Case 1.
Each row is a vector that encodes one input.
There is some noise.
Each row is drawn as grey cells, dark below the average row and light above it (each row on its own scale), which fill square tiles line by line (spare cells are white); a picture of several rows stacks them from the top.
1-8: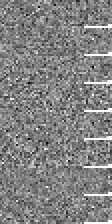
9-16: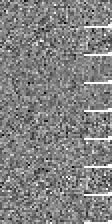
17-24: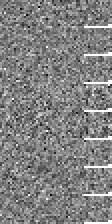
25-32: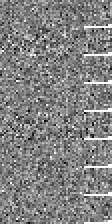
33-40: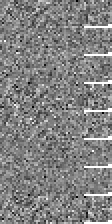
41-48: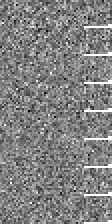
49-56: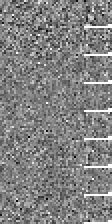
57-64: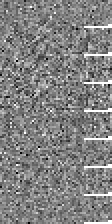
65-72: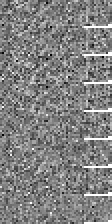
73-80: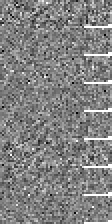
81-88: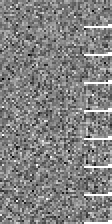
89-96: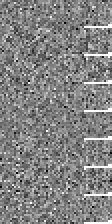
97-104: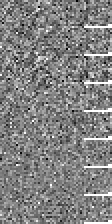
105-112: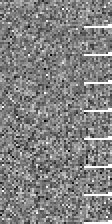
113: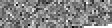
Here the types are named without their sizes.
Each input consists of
a label, together with either a fixed value, or four true/false values.
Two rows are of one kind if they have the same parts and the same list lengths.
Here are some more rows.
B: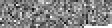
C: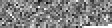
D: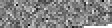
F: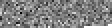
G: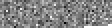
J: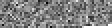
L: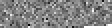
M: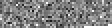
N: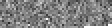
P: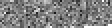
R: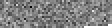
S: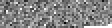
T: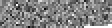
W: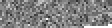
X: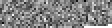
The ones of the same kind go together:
B, D, F, J, L, N, R, S, T, W, X
C, G, M, P

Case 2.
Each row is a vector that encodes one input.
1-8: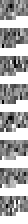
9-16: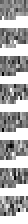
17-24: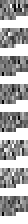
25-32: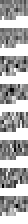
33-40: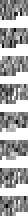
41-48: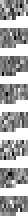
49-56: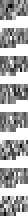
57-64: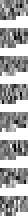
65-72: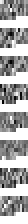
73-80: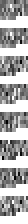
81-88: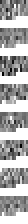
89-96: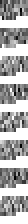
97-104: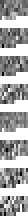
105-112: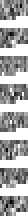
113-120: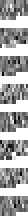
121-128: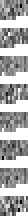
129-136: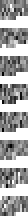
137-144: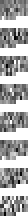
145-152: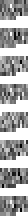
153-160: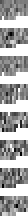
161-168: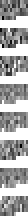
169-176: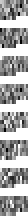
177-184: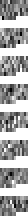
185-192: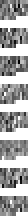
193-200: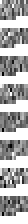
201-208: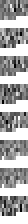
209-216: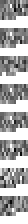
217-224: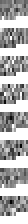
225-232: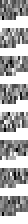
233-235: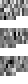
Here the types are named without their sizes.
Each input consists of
either a node of a tree, or three true/false values.
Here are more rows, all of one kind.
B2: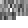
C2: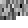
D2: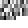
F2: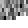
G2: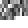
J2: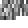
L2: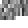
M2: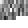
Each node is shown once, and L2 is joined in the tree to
G2 and J2.
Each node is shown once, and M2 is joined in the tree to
B2 and J2.
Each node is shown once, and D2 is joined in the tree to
J2.
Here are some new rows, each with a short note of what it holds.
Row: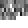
three true/false values
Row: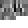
three true/false values
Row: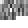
a node of a tree
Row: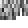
a node of a tree
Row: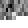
three true/false values
